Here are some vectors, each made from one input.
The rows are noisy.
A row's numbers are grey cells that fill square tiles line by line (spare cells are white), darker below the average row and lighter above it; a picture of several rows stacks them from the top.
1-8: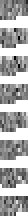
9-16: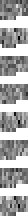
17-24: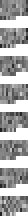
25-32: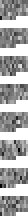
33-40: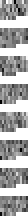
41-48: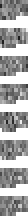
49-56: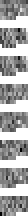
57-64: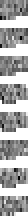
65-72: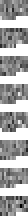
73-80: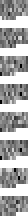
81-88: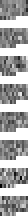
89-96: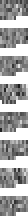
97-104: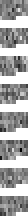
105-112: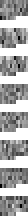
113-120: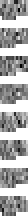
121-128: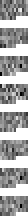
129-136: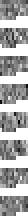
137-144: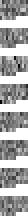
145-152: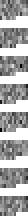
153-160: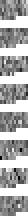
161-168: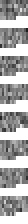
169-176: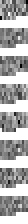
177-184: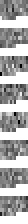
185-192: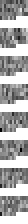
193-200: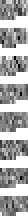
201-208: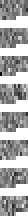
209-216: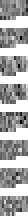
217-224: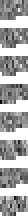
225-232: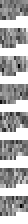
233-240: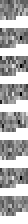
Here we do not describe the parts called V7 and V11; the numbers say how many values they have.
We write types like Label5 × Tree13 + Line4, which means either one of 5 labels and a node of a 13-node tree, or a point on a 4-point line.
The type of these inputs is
(Bool × V11 + Line4) × V7 + Line8.
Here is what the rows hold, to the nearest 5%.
About 20% of them hold a point on an 8-point line. The rest hold a value of V7, together with either a point on a 4-point line, or a true/false value and a value of V11.
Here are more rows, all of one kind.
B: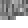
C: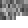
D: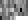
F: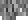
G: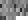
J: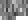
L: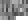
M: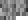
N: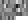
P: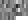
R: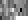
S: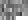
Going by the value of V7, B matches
F, J and L.
